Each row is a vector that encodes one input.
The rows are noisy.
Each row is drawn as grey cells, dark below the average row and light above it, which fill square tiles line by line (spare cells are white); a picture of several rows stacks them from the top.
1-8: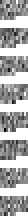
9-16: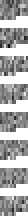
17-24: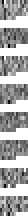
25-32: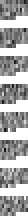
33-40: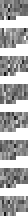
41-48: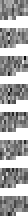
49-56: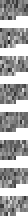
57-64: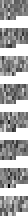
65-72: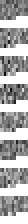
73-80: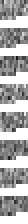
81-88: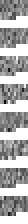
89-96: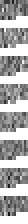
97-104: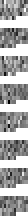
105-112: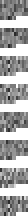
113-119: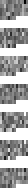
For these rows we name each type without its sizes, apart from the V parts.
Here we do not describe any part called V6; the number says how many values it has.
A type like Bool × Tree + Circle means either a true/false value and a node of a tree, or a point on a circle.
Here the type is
(Bool × Bool × Bool + List(V6)) × Line.
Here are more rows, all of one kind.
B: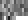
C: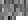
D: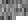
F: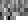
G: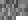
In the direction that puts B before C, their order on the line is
F, B, C, G, D.
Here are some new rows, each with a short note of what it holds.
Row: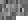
a point on a line, together with a list of one item
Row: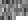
a point on a line, together with a list of one item
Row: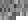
a point on a line, together with the empty list
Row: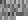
a point on a line and three true/false values
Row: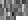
a point on a line, together with a list of two items
